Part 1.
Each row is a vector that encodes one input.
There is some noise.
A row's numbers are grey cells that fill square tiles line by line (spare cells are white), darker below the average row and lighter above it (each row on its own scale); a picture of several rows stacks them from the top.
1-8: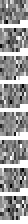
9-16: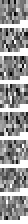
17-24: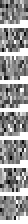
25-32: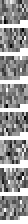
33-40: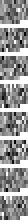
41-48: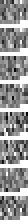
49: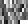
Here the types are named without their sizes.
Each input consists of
a list of points on a line.
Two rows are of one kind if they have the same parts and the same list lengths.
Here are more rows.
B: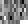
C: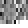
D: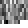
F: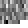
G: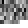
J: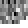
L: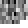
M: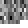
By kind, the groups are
B, F, J, L, M
C
D, G

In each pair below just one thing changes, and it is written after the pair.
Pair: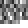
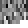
the place on the line in item 1 of the list
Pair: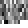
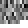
the place on the line in item 1 of the list
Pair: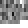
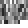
the place on the line in item 1 of the list
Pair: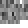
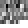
the place on the line in item 2 of the list
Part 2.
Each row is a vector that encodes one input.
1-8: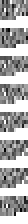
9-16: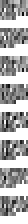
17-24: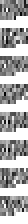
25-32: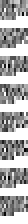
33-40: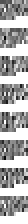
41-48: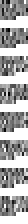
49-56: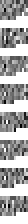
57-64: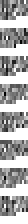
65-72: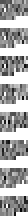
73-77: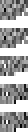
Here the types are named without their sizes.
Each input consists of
either a point on a line, or a node of a tree.
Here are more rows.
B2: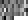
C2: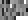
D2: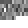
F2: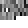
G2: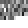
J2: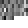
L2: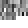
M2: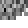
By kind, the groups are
B2, C2, D2, G2, J2, L2
F2, M2

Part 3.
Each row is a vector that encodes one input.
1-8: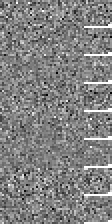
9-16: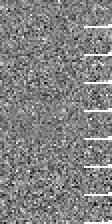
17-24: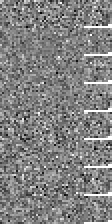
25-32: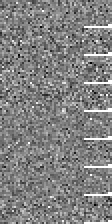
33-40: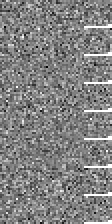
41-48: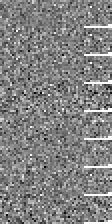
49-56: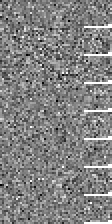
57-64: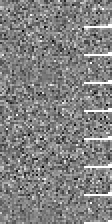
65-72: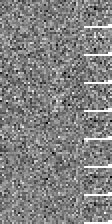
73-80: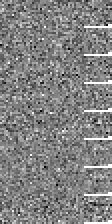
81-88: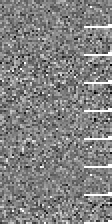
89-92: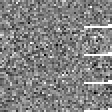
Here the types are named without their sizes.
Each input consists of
a node of a tree, together with either a fixed value, or three true/false values.
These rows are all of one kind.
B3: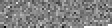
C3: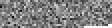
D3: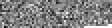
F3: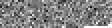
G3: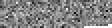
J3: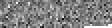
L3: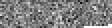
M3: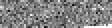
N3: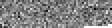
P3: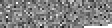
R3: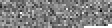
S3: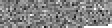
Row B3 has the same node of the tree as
G3, J3 and P3.
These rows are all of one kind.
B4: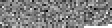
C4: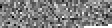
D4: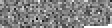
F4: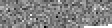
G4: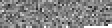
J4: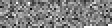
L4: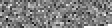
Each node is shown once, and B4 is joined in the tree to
C4 and G4.
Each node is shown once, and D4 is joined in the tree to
C4 and F4.
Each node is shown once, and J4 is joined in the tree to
C4 and L4.
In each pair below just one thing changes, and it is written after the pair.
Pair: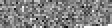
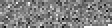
the node of the tree
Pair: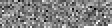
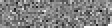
the node of the tree
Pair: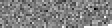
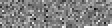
one of the three true/false values
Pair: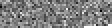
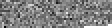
one of the three true/false values
